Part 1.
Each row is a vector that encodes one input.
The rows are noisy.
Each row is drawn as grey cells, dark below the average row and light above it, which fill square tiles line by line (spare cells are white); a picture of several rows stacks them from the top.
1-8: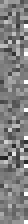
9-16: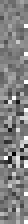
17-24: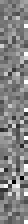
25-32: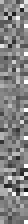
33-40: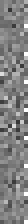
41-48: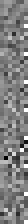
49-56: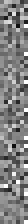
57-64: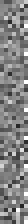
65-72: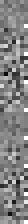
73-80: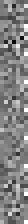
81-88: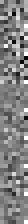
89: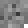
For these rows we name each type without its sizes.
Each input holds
a point on a circle, a point on a line and a true/false value.
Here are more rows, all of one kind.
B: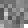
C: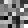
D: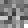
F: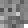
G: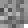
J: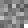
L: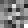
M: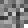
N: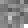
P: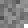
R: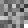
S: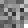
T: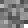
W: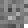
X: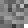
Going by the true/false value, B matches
D, M, N and P.
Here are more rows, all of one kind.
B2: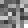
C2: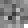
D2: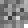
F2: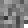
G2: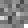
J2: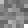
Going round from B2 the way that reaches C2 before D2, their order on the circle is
B2, J2, G2, C2, D2, F2.
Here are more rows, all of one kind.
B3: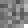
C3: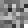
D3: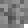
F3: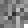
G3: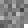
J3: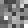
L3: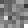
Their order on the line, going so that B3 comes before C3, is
L3, D3, F3, B3, C3, G3, J3.
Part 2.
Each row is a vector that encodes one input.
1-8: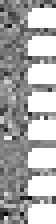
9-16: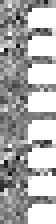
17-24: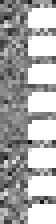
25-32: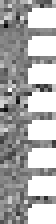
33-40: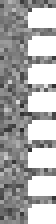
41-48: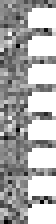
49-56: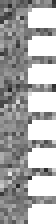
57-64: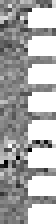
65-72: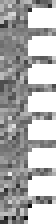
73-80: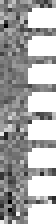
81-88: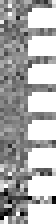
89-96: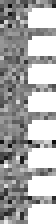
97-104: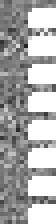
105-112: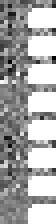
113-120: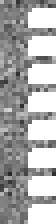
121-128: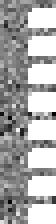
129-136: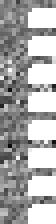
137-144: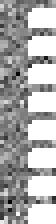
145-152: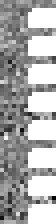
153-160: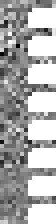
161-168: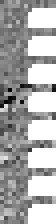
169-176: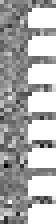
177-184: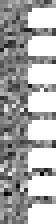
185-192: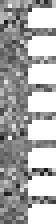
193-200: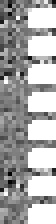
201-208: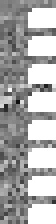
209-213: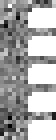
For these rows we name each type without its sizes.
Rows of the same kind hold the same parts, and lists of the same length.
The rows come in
2 kinds.
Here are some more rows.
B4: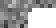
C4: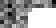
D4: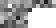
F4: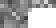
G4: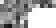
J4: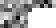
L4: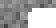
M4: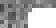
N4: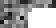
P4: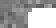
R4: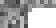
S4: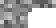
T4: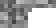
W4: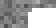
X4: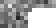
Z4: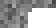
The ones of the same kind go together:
B4, C4, F4, G4, L4, N4, R4, W4, X4, Z4
D4, J4, M4, P4, S4, T4

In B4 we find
two labels.
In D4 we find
a label and a point on a line.
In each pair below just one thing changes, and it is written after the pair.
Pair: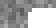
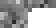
the label
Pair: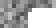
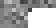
the label
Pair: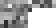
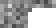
the label
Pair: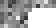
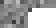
the place on the line
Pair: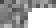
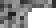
the place on the line
